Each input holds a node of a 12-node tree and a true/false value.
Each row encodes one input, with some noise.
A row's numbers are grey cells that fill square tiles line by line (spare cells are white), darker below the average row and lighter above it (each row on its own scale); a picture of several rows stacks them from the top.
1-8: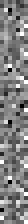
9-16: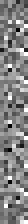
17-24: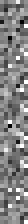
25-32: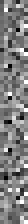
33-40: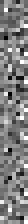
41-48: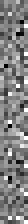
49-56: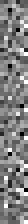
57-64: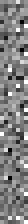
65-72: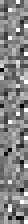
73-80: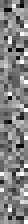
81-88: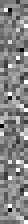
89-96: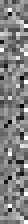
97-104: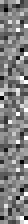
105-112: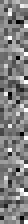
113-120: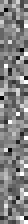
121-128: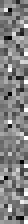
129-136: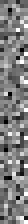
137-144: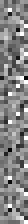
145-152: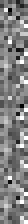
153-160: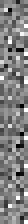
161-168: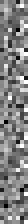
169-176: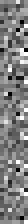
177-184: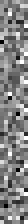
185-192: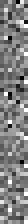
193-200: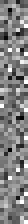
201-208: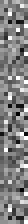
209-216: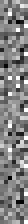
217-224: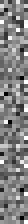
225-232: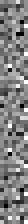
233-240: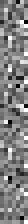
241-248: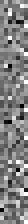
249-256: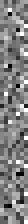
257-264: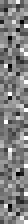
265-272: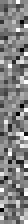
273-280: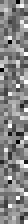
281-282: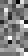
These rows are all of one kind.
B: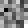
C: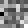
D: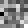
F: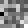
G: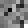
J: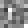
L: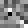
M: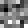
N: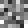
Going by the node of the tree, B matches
C, D and F.
